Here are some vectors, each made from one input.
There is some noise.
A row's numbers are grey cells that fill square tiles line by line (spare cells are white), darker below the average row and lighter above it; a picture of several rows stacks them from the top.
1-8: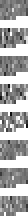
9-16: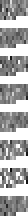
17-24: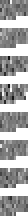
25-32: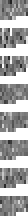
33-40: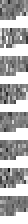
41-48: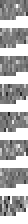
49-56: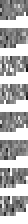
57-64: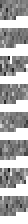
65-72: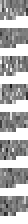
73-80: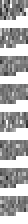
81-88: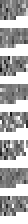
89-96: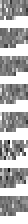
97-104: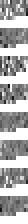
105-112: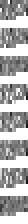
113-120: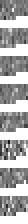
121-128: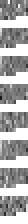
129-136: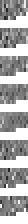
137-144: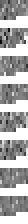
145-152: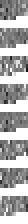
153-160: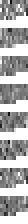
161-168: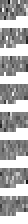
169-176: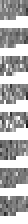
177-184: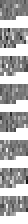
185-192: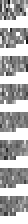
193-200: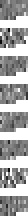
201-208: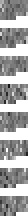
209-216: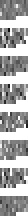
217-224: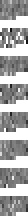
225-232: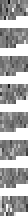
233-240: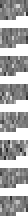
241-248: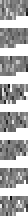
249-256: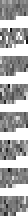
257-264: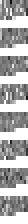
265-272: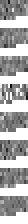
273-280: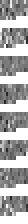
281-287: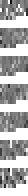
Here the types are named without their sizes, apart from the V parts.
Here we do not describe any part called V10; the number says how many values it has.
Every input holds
a point on a line and a value of V10, together with either two labels, or a point on a line.
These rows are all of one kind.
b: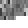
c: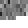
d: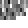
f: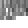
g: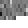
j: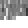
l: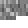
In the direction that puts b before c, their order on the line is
g, j, l, d, f, b, c.
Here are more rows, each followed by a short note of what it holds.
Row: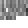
two labels, a point on a line and a value of V10
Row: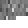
a point on each of two lines and a value of V10
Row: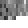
a point on each of two lines and a value of V10
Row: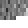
a point on each of two lines and a value of V10
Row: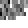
two labels, a point on a line and a value of V10
